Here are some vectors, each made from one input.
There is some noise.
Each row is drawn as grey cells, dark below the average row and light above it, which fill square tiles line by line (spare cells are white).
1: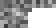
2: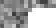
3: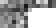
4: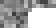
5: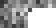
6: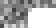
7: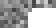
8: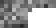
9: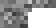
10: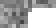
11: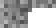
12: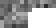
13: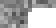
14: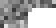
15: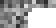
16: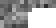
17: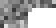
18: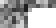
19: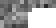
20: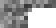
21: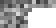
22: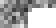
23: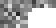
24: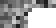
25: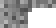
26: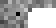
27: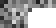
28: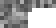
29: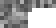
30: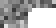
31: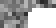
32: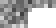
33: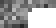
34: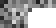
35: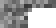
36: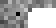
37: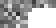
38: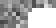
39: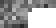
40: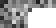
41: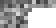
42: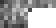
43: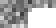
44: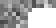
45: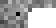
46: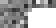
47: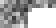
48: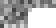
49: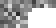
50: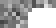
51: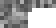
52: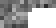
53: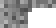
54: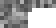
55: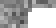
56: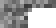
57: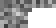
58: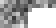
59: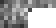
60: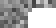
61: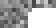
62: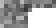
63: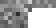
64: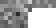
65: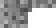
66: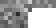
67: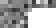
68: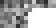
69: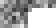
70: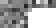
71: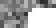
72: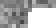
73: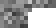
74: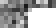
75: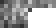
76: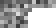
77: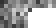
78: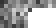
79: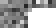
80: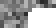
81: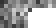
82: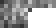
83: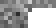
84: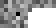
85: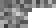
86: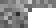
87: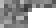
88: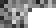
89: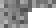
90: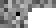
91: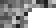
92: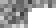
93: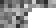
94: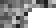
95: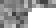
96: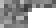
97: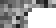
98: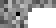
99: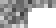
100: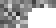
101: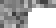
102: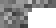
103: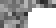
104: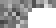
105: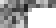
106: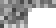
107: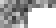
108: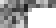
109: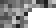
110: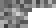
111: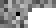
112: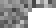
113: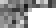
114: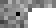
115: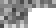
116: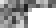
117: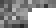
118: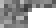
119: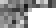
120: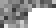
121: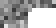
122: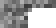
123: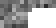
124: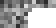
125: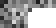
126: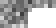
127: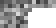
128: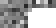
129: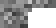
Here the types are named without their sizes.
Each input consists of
a point on each of two lines.
